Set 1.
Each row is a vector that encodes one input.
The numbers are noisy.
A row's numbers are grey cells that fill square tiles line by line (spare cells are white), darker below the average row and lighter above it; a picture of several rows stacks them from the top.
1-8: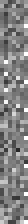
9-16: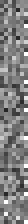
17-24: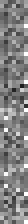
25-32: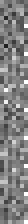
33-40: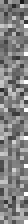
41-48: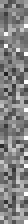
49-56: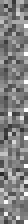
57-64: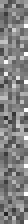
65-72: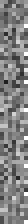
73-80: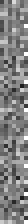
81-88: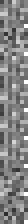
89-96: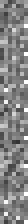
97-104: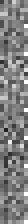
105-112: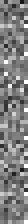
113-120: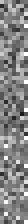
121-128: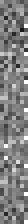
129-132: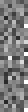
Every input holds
one of 11 labels.
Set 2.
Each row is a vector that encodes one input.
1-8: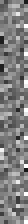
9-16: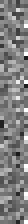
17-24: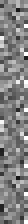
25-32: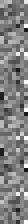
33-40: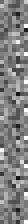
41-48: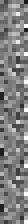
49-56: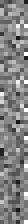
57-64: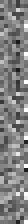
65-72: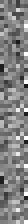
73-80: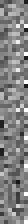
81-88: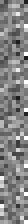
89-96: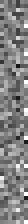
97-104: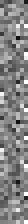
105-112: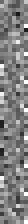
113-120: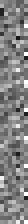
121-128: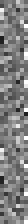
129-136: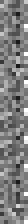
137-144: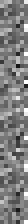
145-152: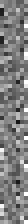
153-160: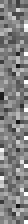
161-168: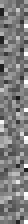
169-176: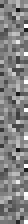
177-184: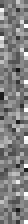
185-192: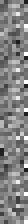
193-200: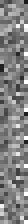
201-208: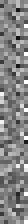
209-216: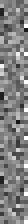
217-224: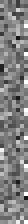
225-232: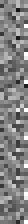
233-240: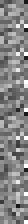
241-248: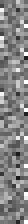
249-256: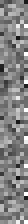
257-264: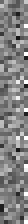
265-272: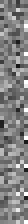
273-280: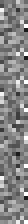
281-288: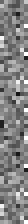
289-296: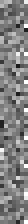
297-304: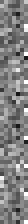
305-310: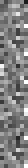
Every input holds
three true/false values.
